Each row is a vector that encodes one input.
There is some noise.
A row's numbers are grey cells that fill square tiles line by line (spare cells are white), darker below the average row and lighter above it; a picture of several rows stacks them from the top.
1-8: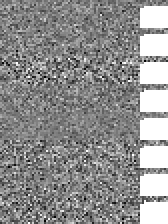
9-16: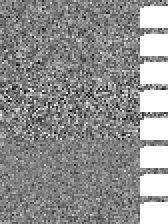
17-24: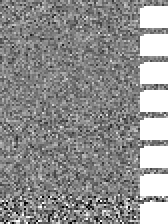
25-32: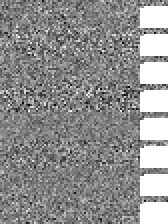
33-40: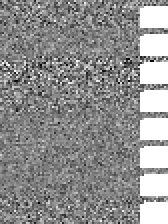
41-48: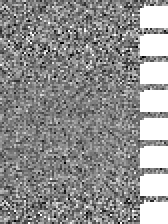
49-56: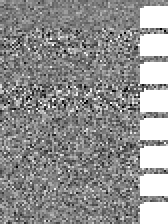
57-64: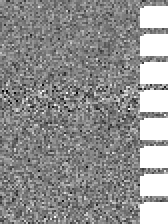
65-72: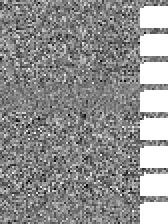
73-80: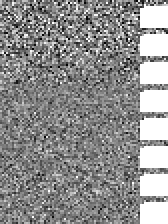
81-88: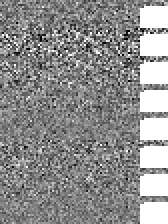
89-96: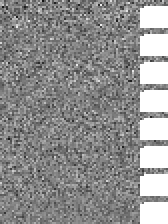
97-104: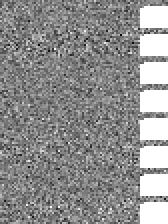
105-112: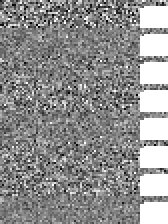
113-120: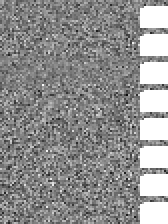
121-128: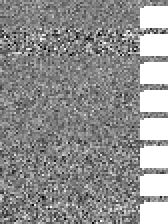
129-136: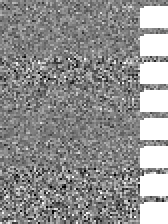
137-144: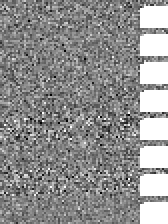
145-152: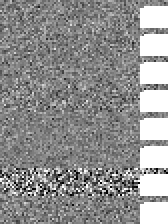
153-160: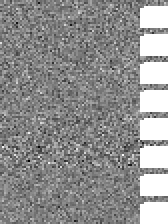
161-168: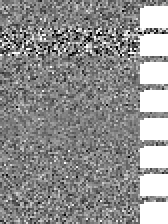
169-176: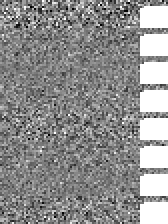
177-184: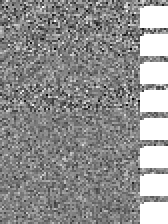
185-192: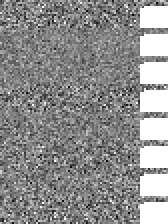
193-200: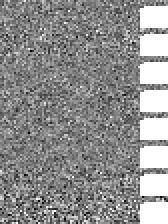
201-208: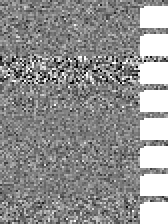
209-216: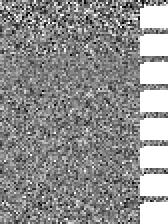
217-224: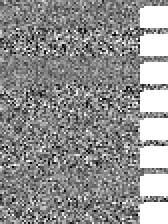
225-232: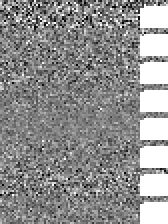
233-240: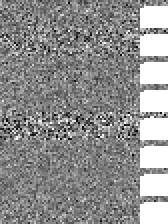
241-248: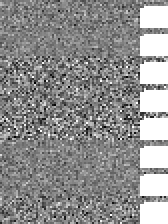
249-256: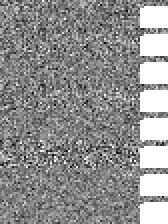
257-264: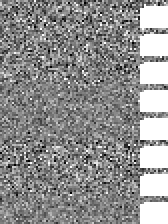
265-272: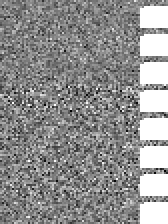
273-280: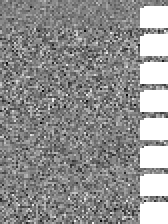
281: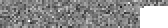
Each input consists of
a true/false value, together with either a point on a 5-point line, or a point on a 13-point line.
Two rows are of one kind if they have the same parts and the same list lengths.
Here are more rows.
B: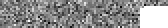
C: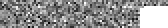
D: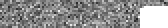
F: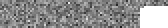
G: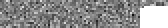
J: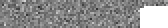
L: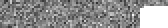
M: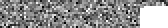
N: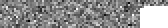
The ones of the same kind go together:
B, C, F, G, M
D, J, L, N

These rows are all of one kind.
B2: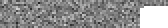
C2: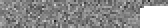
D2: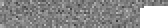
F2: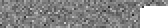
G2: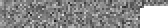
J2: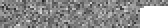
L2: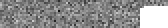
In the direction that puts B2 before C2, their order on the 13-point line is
J2, B2, F2, L2, C2, G2, D2.
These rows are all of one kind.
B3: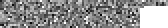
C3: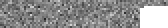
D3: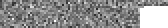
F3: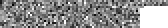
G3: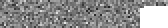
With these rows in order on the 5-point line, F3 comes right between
B3 and D3.
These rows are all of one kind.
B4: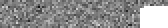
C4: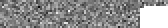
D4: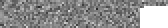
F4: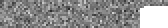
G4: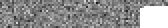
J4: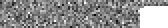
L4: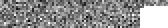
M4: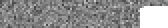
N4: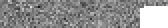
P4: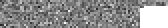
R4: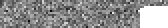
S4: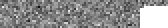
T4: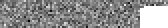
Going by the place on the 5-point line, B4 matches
F4 and S4.
